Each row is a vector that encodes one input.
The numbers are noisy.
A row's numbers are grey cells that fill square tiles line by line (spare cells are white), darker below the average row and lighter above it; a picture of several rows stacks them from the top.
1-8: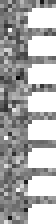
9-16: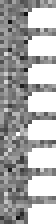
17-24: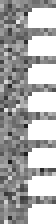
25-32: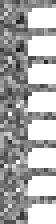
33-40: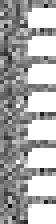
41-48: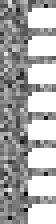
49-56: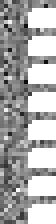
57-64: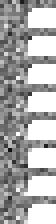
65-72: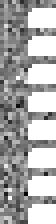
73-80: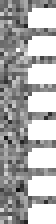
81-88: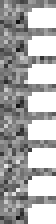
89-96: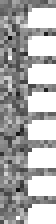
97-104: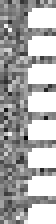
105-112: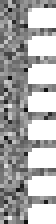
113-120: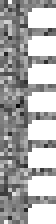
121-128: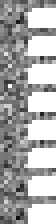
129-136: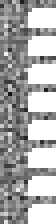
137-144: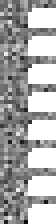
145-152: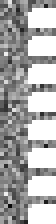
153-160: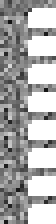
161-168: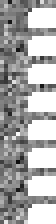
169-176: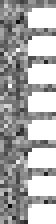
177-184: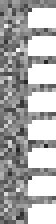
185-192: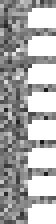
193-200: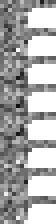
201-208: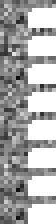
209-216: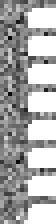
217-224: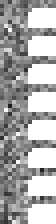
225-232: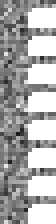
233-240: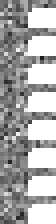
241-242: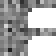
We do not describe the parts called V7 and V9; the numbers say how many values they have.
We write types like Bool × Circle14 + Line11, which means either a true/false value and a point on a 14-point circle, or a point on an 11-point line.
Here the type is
(Circle10 × V9 + Unit) × Line10 + V7.
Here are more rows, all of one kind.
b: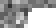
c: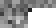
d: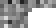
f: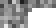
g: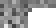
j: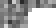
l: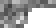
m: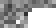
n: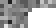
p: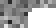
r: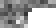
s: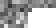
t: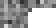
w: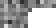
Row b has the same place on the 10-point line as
l, m and s.
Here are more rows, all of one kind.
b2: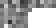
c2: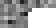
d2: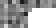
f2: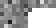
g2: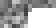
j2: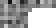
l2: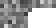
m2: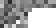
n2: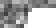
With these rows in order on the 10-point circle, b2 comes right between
g2 and l2.
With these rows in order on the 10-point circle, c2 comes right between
d2 and m2.
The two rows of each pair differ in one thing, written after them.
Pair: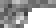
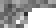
the place on the 10-point circle
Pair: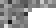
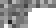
the place on the 10-point circle
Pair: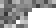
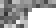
the place on the 10-point circle
